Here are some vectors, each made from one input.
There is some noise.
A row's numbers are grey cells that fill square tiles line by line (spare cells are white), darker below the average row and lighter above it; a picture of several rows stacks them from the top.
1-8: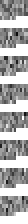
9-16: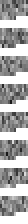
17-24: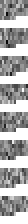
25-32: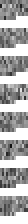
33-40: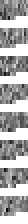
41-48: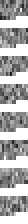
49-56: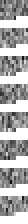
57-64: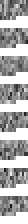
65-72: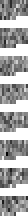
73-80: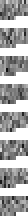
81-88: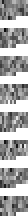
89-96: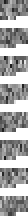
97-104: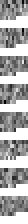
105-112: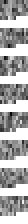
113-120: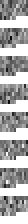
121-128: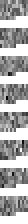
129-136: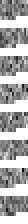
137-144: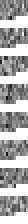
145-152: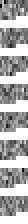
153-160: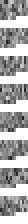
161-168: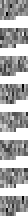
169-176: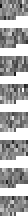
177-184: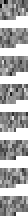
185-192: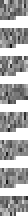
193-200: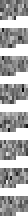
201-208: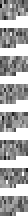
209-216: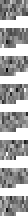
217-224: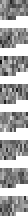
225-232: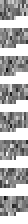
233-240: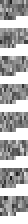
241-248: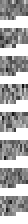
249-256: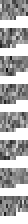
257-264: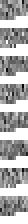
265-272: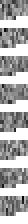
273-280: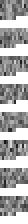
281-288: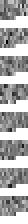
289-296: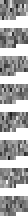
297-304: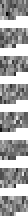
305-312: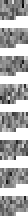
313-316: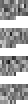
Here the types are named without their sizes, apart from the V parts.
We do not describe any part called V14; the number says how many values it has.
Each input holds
a value of V14, together with a list of points on a circle.
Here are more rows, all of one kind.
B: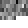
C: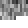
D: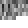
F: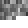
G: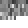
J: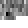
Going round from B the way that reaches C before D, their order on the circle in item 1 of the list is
B, J, C, D, G, F.
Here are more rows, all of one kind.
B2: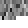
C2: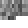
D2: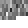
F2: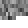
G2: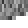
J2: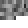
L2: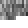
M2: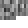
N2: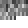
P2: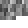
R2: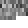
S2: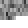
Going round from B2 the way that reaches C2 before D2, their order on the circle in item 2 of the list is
B2, C2, M2, J2, G2, P2, N2, R2, S2, F2, L2, D2.
